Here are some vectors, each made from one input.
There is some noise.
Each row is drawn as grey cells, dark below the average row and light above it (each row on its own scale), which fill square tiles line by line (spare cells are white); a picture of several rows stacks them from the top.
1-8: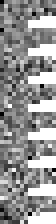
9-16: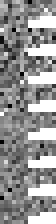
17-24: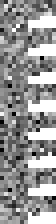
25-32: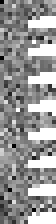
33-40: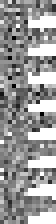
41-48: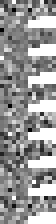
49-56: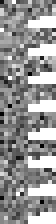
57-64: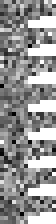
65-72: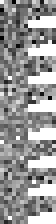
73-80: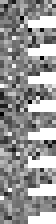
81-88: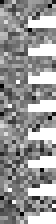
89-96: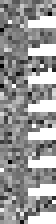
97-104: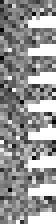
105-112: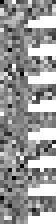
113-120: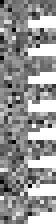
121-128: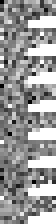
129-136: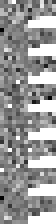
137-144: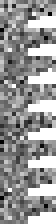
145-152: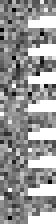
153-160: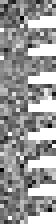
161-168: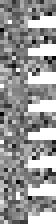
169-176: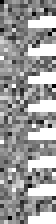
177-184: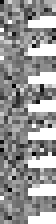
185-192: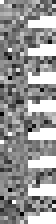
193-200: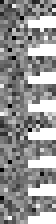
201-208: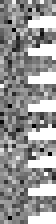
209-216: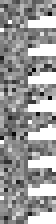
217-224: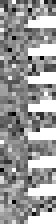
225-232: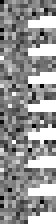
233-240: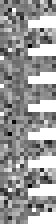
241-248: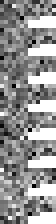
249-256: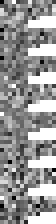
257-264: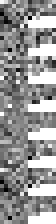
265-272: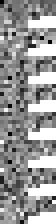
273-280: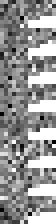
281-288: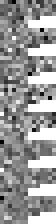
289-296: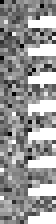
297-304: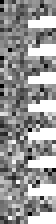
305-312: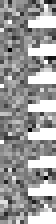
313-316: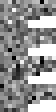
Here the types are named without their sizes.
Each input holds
either a point on each of two circles, or six true/false values.
